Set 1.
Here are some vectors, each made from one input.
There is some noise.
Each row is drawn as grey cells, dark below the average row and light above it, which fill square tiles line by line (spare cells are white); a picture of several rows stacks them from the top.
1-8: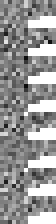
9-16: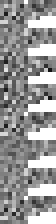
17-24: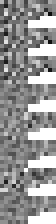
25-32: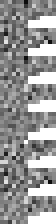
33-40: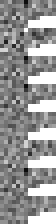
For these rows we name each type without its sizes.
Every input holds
a point on a line.
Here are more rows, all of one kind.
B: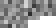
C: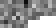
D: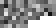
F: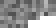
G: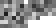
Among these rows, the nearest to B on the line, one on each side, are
F and G.
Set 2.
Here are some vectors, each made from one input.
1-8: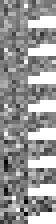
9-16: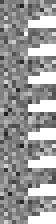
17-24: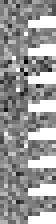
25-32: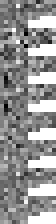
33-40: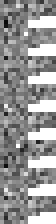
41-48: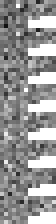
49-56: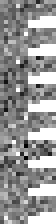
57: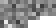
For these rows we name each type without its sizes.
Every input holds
either a point on a circle, or a fixed value.
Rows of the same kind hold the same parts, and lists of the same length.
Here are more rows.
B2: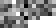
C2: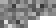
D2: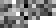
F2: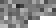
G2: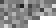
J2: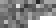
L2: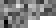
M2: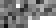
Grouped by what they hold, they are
B2, D2
C2, F2, G2, J2, L2, M2

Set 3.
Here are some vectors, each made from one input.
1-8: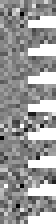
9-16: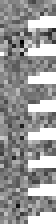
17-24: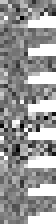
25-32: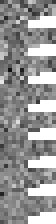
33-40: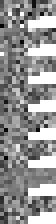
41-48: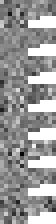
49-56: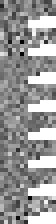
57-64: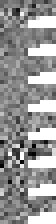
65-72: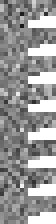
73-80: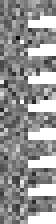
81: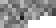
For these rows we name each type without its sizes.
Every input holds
a label.
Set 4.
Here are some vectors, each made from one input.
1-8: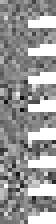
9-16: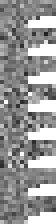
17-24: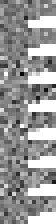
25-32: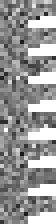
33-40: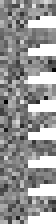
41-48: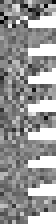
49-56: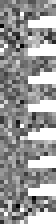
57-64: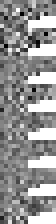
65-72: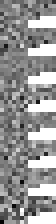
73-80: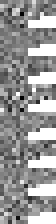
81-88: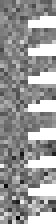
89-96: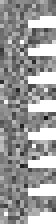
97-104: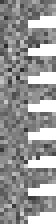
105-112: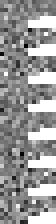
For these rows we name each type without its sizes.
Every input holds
a node of a tree.
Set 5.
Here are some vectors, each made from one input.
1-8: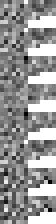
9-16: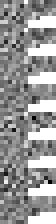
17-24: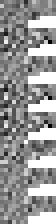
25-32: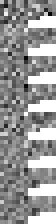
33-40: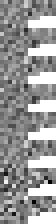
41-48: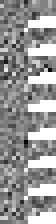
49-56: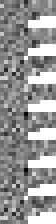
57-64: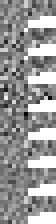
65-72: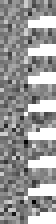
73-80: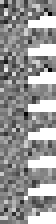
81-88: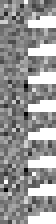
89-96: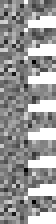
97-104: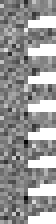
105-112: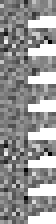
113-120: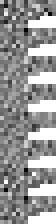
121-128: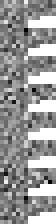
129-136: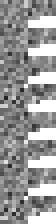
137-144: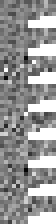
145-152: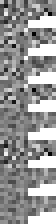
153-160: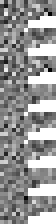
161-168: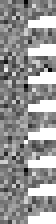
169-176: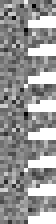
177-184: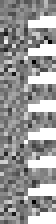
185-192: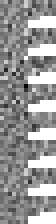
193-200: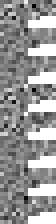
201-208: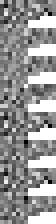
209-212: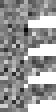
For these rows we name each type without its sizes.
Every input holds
a point on a line.
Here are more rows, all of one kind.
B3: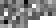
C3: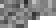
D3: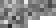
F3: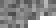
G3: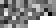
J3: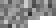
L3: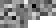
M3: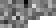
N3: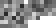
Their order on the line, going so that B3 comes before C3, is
G3, B3, M3, C3, F3, J3, D3, N3, L3.
